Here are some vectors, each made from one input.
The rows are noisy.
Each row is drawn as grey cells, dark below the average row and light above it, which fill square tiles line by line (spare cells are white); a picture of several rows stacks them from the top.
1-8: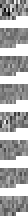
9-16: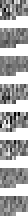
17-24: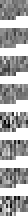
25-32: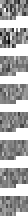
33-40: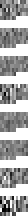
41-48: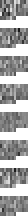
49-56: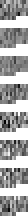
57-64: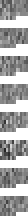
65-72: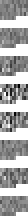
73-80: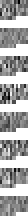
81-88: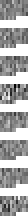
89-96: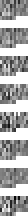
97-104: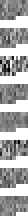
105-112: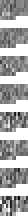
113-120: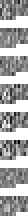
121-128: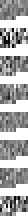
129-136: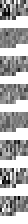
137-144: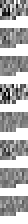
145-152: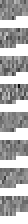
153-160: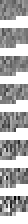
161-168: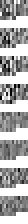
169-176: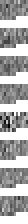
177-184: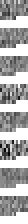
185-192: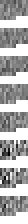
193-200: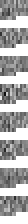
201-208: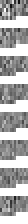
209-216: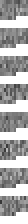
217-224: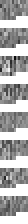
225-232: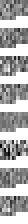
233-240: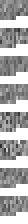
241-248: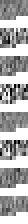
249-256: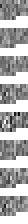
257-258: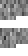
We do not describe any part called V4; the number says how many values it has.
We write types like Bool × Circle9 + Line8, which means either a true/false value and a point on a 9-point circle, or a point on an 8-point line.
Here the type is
(Bool × Circle9 + Label6) × Label6 × V4.
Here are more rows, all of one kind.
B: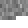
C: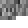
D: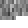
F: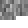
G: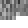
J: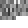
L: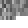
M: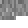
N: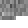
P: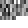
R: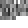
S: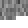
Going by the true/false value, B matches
C, G, N and R.
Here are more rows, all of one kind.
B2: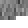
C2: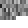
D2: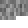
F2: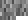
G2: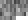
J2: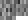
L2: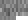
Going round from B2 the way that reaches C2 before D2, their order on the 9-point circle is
B2, L2, C2, F2, J2, D2, G2.
